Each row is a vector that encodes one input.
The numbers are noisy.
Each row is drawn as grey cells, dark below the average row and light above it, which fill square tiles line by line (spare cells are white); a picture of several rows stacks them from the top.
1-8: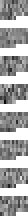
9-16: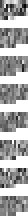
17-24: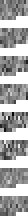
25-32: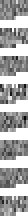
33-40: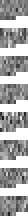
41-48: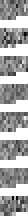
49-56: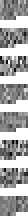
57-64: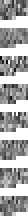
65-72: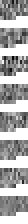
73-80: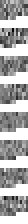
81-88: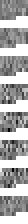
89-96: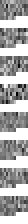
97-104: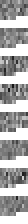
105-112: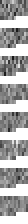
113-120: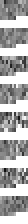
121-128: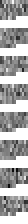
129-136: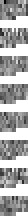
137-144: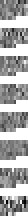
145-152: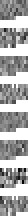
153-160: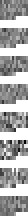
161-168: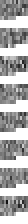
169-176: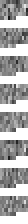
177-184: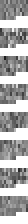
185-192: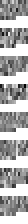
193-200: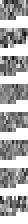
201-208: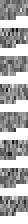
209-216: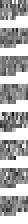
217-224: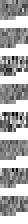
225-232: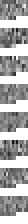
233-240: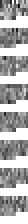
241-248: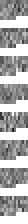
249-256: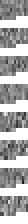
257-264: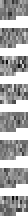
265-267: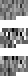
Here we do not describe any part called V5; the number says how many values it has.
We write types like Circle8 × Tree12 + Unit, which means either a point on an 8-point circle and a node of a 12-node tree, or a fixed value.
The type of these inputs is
Bool × Bool × Bool × (Line13 + Tree13 × V5).
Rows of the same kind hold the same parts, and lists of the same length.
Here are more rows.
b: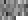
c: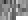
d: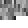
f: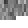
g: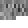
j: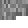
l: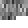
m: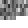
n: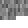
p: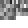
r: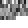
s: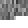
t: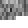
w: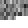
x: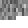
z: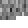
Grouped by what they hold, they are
b, d, f, g, j, l, n, r, s, t, w, z
c, m, p, x

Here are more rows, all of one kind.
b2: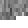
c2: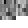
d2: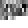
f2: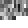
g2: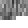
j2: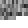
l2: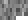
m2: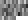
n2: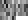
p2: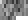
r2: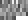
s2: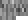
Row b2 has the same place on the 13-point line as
c2 and l2.
